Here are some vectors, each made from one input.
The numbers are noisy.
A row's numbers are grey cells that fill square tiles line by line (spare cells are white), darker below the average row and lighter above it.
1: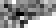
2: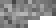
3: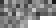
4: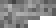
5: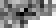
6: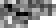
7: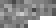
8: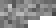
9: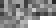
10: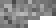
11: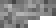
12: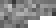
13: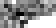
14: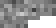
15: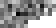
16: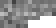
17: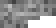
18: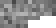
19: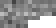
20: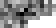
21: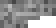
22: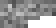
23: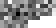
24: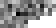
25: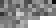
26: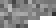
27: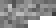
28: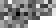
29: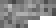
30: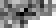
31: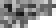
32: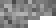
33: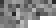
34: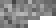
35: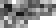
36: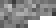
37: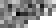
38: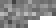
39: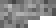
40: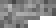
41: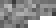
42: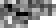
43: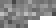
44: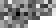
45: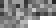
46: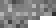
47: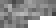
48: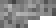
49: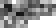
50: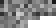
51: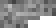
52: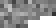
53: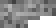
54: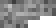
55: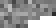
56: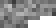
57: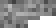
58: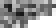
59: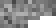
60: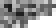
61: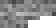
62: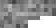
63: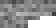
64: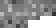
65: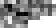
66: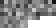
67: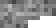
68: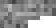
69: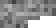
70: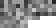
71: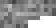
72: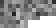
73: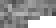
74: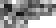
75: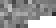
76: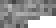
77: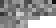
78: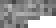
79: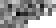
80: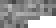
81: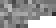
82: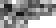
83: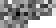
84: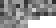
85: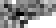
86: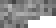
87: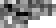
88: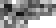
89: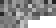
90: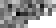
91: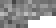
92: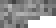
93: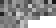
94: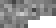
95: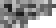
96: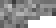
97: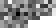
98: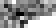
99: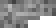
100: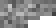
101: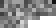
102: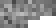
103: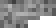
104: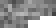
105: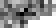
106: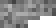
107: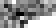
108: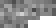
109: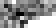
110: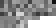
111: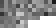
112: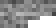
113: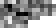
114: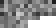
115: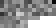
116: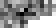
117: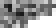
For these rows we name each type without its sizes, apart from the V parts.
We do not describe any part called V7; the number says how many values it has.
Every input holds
either a label and a true/false value, or a value of V7.
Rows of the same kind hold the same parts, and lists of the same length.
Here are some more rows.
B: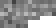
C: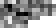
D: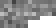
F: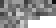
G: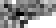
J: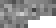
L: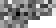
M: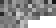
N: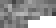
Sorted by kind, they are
B, D, F, J, M, N
C, G, L

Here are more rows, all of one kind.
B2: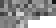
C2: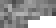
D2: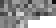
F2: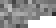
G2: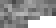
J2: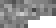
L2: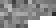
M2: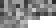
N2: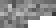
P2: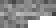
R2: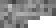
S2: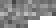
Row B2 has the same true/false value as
D2 and M2.
